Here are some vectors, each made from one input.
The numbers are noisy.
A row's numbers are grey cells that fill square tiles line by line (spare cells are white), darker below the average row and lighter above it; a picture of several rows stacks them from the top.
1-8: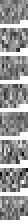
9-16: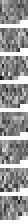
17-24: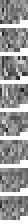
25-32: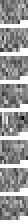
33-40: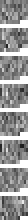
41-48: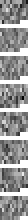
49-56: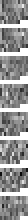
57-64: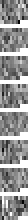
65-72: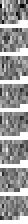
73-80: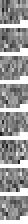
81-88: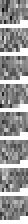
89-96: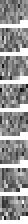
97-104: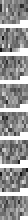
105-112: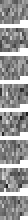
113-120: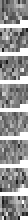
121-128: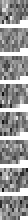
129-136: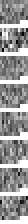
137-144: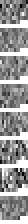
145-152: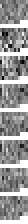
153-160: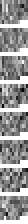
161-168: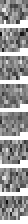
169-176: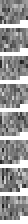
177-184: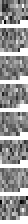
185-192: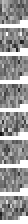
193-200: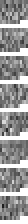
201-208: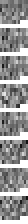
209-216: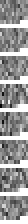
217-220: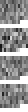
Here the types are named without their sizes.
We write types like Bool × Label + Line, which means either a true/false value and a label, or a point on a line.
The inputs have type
Line.
